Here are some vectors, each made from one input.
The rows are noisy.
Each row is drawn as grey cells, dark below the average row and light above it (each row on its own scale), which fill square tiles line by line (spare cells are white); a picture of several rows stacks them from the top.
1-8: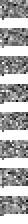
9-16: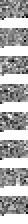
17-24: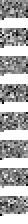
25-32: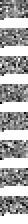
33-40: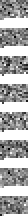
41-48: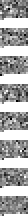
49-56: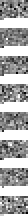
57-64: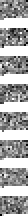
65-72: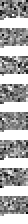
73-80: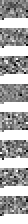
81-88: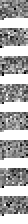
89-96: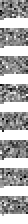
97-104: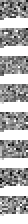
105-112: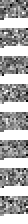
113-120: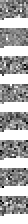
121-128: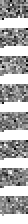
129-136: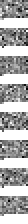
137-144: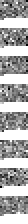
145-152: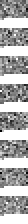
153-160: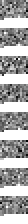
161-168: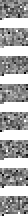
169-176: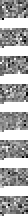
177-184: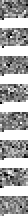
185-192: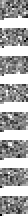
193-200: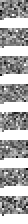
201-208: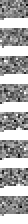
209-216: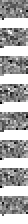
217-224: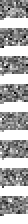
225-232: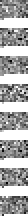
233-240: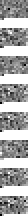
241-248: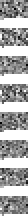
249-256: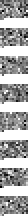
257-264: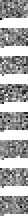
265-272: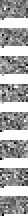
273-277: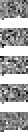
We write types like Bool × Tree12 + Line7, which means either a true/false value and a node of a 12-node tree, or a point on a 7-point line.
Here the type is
Label6 × List2(Circle14) + Tree10.
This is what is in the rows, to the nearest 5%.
About 85% of them hold one of 6 labels, together with a list of up to two points on a 14-point circle. The rest hold a node of a 10-node tree.
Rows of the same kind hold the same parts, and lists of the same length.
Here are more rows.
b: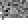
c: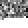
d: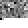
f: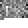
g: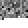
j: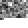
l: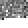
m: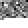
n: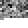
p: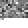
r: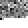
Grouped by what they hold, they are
b, c, g
d, j, r
f, l, n, p
m

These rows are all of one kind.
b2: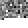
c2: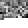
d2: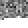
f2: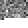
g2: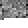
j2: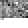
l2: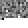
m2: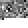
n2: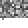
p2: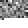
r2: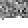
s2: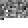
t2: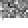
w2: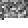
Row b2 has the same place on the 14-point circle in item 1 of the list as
f2, l2, m2 and s2.
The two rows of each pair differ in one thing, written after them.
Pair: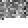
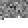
the label
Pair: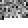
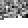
the label
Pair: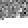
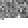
the label
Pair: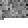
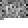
the label
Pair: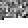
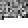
the place on the 14-point circle in item 1 of the list
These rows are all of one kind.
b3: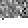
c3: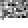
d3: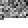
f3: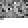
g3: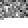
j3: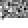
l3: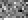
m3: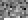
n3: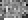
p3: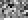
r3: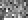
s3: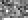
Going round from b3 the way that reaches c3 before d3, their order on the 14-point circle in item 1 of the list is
b3, j3, c3, p3, s3, l3, g3, f3, n3, d3, r3, m3.
